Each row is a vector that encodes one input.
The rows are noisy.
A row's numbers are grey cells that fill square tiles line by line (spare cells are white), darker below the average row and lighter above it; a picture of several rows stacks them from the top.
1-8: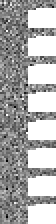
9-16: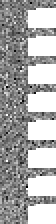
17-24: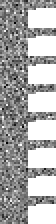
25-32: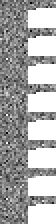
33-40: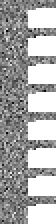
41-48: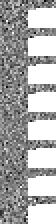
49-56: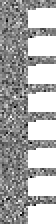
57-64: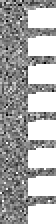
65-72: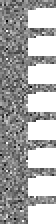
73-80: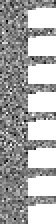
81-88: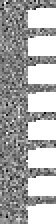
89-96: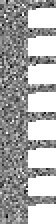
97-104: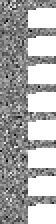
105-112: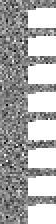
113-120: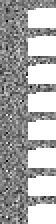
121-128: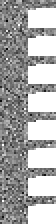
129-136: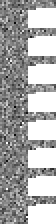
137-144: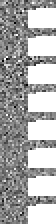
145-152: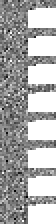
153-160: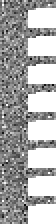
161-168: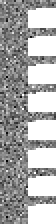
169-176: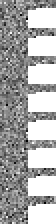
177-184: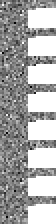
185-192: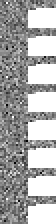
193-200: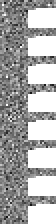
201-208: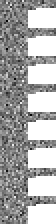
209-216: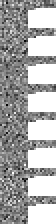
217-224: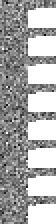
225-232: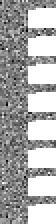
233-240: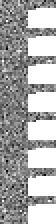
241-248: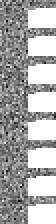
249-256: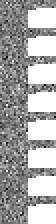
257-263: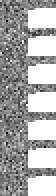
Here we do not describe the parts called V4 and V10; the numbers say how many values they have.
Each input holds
a value of V10, together with either one of 8 labels, or a true/false value and a value of V4.
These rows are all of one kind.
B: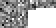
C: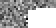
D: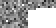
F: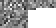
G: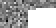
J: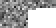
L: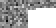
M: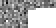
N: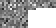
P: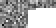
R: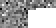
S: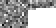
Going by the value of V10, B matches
P and S.
